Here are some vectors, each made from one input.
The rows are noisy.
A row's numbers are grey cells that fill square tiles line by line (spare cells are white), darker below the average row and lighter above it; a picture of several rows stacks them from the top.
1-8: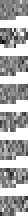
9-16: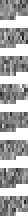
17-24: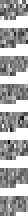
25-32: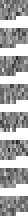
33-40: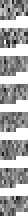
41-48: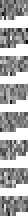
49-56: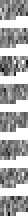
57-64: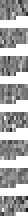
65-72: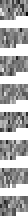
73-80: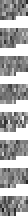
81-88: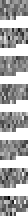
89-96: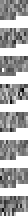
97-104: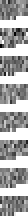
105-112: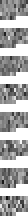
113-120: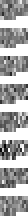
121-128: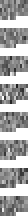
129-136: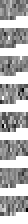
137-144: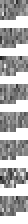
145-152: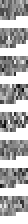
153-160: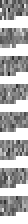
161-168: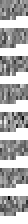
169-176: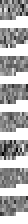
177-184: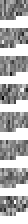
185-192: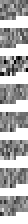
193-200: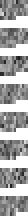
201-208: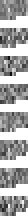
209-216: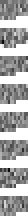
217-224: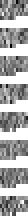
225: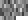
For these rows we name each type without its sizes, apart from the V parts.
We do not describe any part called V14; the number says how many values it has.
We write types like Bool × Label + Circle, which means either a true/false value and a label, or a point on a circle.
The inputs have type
Bool × Bool × Bool + Label × V14 + Unit.
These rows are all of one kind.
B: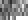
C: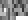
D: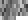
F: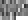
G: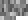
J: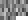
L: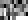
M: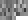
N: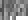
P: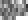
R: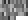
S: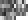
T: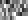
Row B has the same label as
D, M, S and T.
